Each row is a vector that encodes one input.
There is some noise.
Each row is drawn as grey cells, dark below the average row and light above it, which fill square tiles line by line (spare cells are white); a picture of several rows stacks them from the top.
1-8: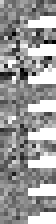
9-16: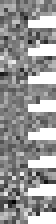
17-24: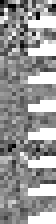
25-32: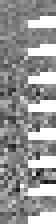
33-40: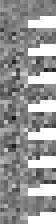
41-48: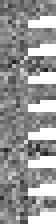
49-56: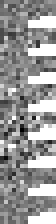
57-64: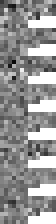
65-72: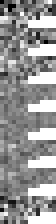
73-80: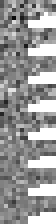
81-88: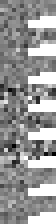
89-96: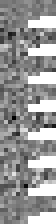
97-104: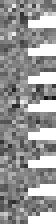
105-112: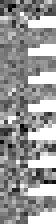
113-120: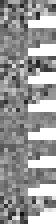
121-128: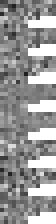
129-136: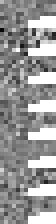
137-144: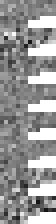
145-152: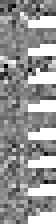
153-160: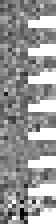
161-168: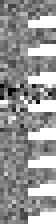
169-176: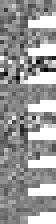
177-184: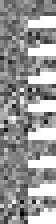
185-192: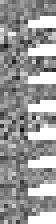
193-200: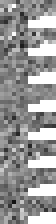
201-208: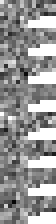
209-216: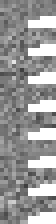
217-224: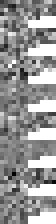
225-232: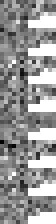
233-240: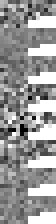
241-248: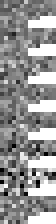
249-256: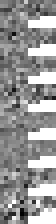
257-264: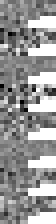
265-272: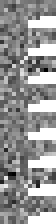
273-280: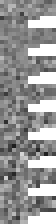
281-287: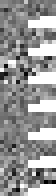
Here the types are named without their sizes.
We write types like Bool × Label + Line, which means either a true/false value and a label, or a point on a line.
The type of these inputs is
(Bool × Bool × Bool + Unit) × Tree + Line.
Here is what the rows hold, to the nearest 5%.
About 40% of them hold a point on a line. The rest hold a node of a tree, together with either a fixed value, or three true/false values.
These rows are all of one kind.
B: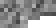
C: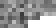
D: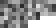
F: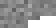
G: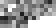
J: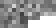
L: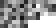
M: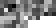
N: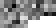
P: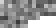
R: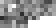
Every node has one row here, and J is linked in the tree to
G.
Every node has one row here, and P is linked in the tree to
F and N.
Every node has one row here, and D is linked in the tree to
M.
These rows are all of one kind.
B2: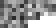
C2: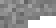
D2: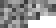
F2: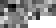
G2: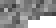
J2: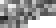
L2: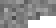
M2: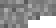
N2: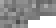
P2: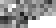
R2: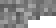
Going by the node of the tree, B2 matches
G2 and L2.
